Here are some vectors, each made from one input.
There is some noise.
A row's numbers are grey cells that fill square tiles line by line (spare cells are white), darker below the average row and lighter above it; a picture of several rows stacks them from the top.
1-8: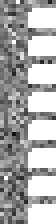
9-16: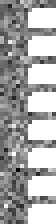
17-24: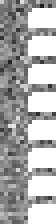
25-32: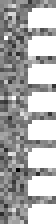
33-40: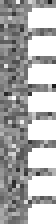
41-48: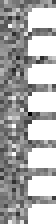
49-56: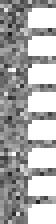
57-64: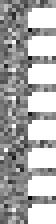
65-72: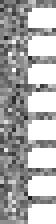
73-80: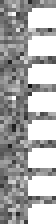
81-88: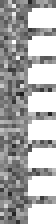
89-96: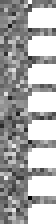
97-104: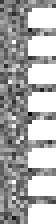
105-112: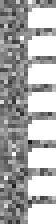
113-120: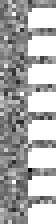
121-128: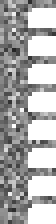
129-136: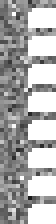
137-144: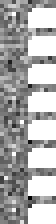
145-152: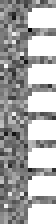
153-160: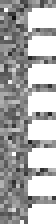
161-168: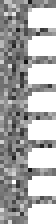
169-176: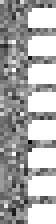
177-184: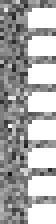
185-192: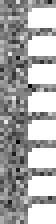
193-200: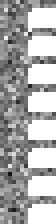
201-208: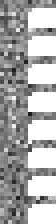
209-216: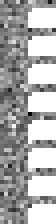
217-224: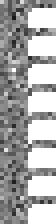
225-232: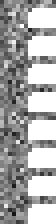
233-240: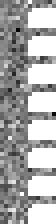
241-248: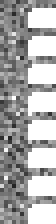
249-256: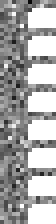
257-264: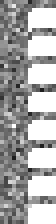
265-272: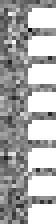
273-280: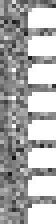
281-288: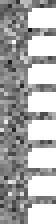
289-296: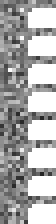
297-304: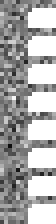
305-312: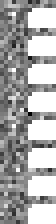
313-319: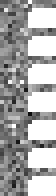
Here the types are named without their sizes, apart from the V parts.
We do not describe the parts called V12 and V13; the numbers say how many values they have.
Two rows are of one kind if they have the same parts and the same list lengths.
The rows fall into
5 kinds.
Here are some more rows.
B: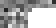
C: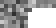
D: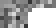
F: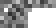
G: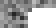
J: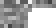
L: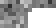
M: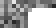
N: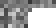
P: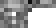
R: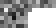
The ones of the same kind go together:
B, D, N, P
C, G
F, J, R
L
M

